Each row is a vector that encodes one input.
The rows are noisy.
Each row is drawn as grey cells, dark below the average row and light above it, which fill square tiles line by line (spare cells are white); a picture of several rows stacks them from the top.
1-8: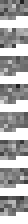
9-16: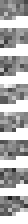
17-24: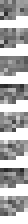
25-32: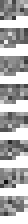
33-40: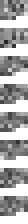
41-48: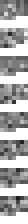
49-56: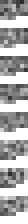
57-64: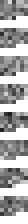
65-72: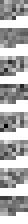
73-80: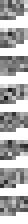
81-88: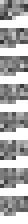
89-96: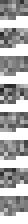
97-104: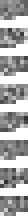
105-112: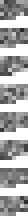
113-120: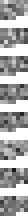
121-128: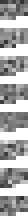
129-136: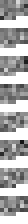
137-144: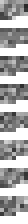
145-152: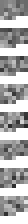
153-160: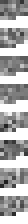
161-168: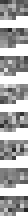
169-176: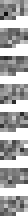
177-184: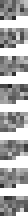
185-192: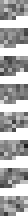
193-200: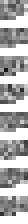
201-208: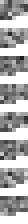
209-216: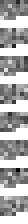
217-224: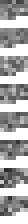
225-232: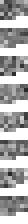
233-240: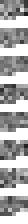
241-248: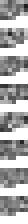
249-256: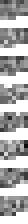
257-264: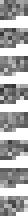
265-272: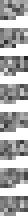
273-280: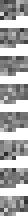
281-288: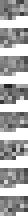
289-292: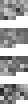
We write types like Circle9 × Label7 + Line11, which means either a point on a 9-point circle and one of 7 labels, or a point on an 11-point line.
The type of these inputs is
Line10 + Line11.
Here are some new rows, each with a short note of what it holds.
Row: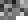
a point on an 11-point line
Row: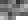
a point on a 10-point line
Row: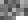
a point on an 11-point line
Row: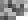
a point on an 11-point line
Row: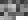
a point on a 10-point line
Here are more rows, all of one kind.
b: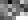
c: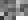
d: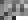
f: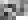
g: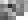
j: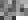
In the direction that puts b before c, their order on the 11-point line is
b, c, j, d, f, g.
